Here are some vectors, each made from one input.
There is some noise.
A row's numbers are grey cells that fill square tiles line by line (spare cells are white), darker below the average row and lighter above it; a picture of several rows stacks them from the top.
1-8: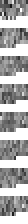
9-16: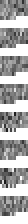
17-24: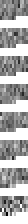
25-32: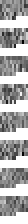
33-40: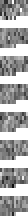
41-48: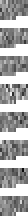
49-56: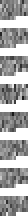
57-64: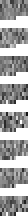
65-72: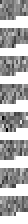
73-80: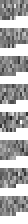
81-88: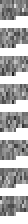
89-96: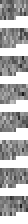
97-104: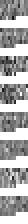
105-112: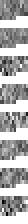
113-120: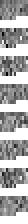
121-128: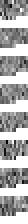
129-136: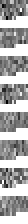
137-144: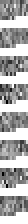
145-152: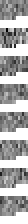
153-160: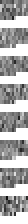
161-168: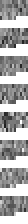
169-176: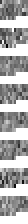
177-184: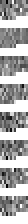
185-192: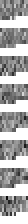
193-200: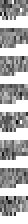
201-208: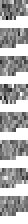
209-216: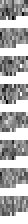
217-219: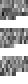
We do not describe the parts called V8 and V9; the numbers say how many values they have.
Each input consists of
either a value of V8 and a value of V9, or a list of up to three points on a 7-point line.
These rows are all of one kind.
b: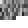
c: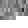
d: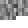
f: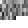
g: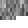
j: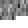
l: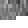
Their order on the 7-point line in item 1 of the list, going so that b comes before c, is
b, f, d, c, g, l, j.
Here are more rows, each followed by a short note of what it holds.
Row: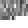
a list of one item
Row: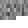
a list of three items
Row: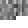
a list of three items
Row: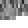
a list of two items
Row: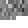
a list of three items
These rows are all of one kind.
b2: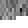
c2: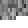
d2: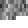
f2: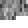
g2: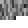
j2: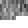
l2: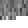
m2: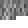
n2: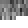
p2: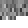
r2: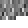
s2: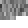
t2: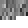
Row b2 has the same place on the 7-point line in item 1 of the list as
l2, n2, p2 and t2.
